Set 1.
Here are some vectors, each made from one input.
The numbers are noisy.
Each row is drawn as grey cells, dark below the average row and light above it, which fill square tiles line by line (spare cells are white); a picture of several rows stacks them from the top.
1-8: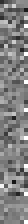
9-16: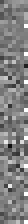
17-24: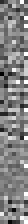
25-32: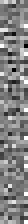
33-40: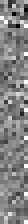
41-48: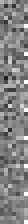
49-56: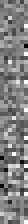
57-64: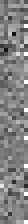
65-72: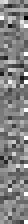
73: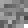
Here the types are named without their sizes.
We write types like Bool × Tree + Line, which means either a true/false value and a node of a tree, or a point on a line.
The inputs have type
Circle.
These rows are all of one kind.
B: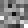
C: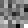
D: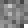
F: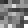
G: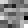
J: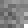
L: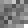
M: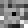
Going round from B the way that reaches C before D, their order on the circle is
B, J, C, L, G, F, D, M.
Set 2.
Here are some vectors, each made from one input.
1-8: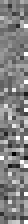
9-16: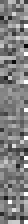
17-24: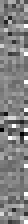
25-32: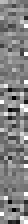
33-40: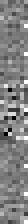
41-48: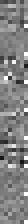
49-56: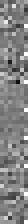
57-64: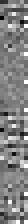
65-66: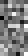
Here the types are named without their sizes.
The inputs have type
Line.
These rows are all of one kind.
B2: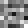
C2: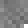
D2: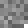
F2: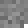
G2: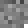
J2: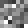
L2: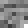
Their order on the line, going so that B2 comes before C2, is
J2, D2, B2, F2, L2, G2, C2.
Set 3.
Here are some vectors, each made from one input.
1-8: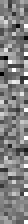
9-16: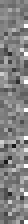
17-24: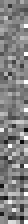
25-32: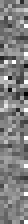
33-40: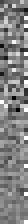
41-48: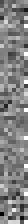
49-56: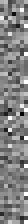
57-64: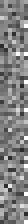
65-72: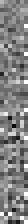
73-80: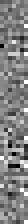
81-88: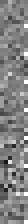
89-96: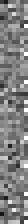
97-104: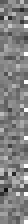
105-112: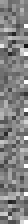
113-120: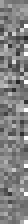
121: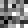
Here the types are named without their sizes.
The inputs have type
Tree.
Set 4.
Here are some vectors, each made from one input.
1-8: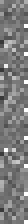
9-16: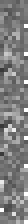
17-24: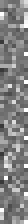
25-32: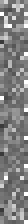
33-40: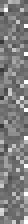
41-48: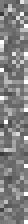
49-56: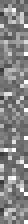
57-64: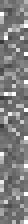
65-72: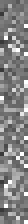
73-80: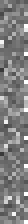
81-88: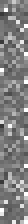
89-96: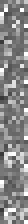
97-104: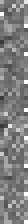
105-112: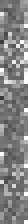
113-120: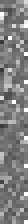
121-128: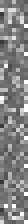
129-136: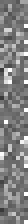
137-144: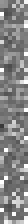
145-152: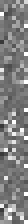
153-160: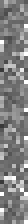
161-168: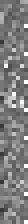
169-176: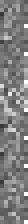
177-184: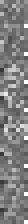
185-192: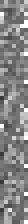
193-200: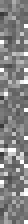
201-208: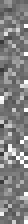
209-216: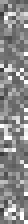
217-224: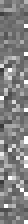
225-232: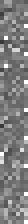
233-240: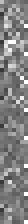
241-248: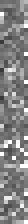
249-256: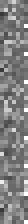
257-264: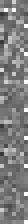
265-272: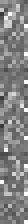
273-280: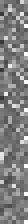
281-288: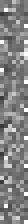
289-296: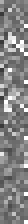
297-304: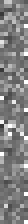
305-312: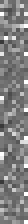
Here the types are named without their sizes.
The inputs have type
Tree + Unit.
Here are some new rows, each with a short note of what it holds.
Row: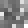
a fixed value
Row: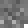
a node of a tree
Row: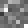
a node of a tree
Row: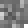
a node of a tree
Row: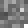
a fixed value
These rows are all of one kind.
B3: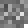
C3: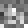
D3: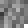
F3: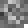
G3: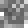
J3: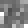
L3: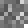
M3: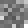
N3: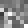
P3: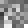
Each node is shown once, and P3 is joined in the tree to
D3 and F3.
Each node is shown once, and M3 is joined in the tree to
N3.
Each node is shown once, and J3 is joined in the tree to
B3, C3 and L3.
